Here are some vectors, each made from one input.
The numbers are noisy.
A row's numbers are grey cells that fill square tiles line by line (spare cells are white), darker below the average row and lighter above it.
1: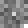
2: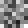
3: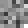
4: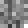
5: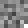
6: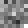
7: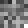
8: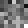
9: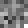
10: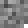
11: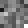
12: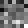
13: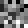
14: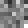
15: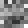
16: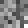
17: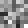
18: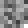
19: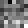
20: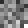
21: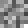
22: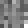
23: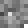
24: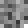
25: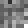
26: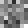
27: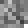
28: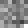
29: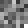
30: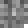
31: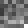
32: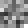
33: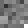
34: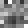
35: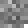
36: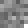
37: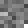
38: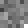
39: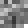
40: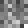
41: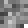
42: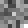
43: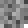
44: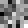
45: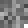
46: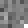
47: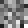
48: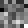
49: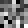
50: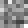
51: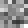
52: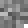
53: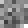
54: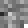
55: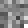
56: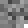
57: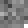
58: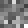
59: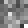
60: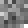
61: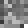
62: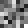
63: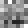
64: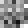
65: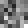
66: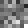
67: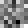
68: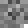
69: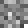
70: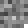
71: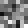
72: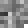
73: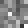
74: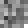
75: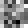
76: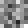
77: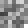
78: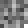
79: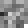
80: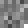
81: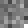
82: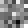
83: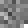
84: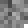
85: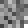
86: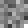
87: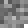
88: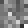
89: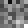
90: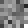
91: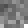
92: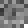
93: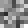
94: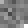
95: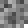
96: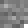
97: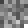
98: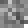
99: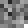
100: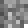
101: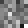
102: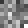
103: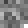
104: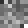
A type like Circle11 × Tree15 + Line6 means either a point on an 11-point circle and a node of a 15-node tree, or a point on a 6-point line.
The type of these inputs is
Line7 + Line8.
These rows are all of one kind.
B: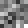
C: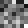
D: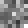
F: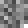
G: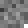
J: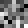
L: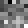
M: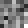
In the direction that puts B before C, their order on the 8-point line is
B, F, G, C, L, J, D, M.
